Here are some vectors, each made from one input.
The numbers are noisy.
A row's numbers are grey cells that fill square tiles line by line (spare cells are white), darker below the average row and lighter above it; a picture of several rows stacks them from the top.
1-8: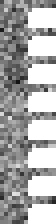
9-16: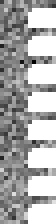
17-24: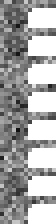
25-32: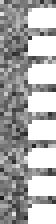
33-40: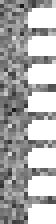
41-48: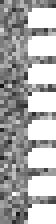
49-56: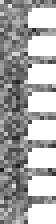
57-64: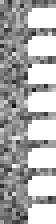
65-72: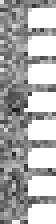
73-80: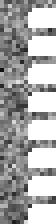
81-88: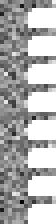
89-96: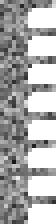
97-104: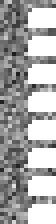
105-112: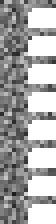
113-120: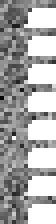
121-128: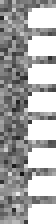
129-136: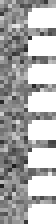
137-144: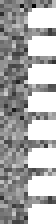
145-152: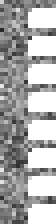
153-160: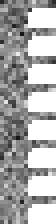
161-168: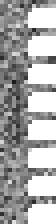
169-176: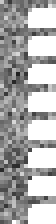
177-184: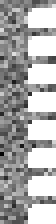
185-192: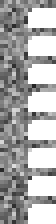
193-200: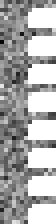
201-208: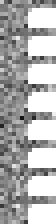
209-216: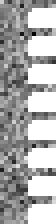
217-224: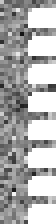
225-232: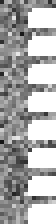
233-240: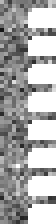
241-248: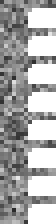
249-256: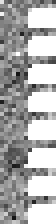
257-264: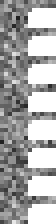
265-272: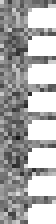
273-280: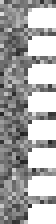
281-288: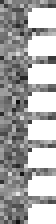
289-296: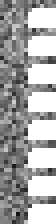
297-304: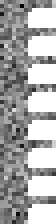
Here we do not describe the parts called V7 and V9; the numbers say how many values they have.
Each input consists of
either one of 11 labels and a value of V7, or a point on a 6-point line and a value of V9.
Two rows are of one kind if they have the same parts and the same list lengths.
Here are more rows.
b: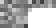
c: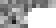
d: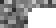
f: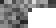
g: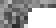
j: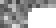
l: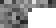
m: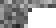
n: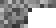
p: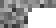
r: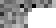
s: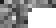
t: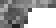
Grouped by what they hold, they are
b, c, j, r
d, f, g, l, m, n, p, s, t

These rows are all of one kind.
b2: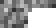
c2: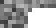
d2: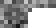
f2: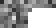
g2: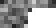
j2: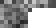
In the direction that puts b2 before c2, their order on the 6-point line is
d2, j2, g2, f2, b2, c2.
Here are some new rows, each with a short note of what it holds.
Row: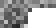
a point on a 6-point line and a value of V9
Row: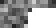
a point on a 6-point line and a value of V9
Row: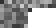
a point on a 6-point line and a value of V9
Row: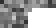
a point on a 6-point line and a value of V9
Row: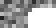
one of 11 labels and a value of V7
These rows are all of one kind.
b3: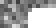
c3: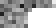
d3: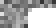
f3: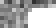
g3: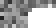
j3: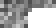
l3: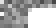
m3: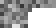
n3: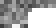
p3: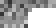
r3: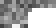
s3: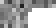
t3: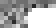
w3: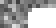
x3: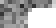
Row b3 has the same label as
m3, n3, r3 and w3.
